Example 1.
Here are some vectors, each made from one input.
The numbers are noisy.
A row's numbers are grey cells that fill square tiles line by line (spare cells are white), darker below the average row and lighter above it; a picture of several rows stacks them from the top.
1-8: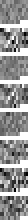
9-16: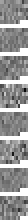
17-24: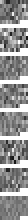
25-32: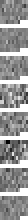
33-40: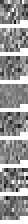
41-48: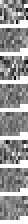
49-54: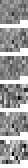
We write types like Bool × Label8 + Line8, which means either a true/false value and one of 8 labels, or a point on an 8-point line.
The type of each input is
Bool × Label7 + Unit.
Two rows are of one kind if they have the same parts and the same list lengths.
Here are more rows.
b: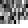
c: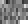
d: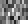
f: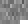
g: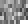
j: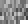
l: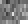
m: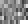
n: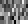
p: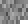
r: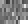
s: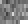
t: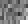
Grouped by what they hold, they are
b, d, n
c, f, g, j, l, m, p, r, s, t

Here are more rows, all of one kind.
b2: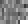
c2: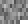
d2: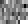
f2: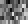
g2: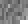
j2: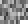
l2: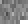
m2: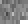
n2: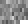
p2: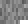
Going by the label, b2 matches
c2 and d2.
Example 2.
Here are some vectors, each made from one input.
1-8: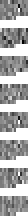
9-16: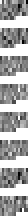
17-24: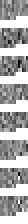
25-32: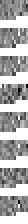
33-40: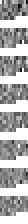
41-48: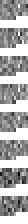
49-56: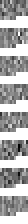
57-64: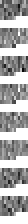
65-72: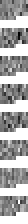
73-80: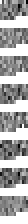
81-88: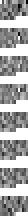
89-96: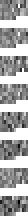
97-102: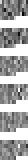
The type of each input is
Line13 + Tree7.
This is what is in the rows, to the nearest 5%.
About 70% of them hold a point on a 13-point line. The rest hold a node of a 7-node tree.
